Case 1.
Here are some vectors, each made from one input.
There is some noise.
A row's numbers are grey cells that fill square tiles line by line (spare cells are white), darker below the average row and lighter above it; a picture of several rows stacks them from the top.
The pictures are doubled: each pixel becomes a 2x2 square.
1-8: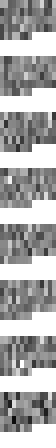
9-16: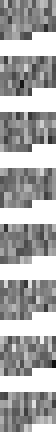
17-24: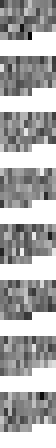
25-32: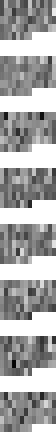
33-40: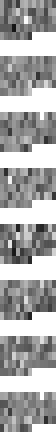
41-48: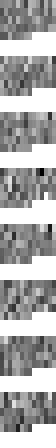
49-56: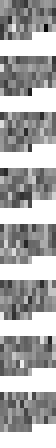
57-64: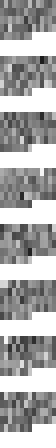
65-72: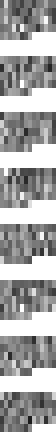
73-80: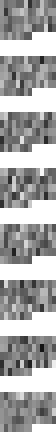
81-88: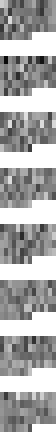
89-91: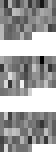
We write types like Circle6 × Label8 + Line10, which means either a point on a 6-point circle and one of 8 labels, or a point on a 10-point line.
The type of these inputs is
Circle5 × (Circle5 + Unit) × Line4.
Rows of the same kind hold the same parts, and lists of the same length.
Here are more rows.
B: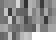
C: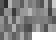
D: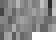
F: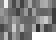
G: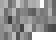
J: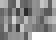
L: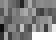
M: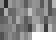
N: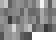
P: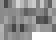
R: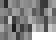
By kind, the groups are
B, C, F, L, M, R
D, G, J, N, P

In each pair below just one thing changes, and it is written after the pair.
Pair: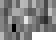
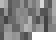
the place on the 4-point line
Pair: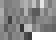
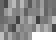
the place on the 5-point circle
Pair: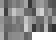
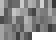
the place on the 5-point circle
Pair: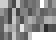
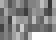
the place on the 5-point circle
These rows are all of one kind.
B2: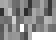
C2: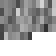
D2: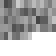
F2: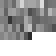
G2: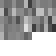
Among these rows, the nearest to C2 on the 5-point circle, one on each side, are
D2 and F2.
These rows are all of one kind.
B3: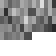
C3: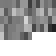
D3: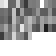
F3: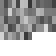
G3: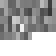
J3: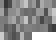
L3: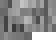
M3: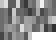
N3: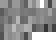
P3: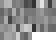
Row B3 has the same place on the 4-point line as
C3, F3 and J3.
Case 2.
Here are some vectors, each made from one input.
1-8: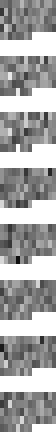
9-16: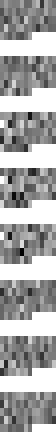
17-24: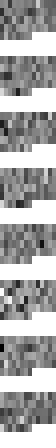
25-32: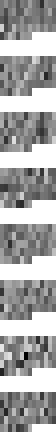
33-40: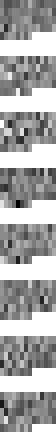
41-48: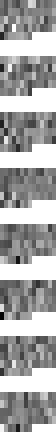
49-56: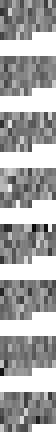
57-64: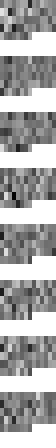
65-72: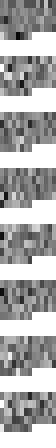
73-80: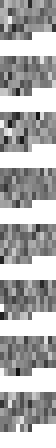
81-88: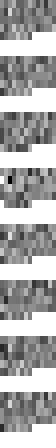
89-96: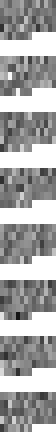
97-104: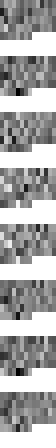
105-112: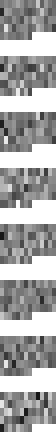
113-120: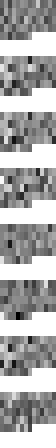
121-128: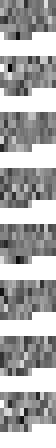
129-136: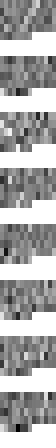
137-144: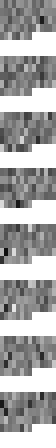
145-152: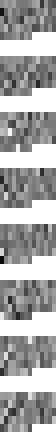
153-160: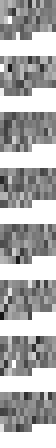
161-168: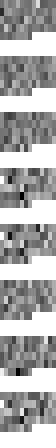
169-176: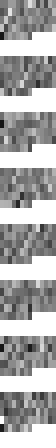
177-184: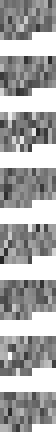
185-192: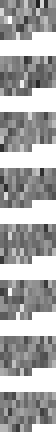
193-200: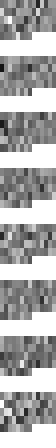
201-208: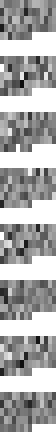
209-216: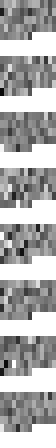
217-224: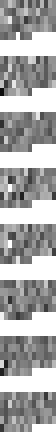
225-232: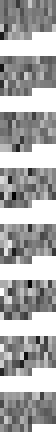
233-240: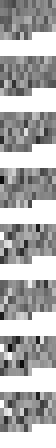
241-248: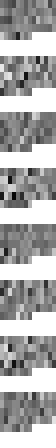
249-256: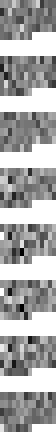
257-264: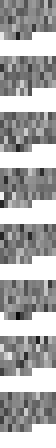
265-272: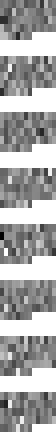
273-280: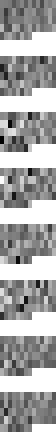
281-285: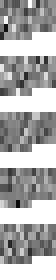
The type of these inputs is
Circle15 × List2(Circle8).
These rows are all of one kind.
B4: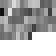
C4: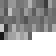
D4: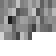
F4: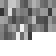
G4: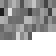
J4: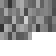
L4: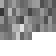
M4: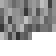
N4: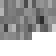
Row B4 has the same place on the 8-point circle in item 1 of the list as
D4, G4 and M4.
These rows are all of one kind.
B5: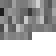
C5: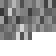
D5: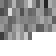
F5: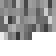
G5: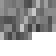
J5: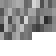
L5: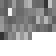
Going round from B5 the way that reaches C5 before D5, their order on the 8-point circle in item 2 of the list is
B5, C5, L5, J5, F5, G5, D5.
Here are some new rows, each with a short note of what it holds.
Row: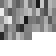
a point on a 15-point circle, together with the empty list
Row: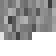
a point on a 15-point circle, together with a list of two items
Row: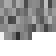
a point on a 15-point circle, together with a list of one item
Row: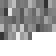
a point on a 15-point circle, together with a list of two items
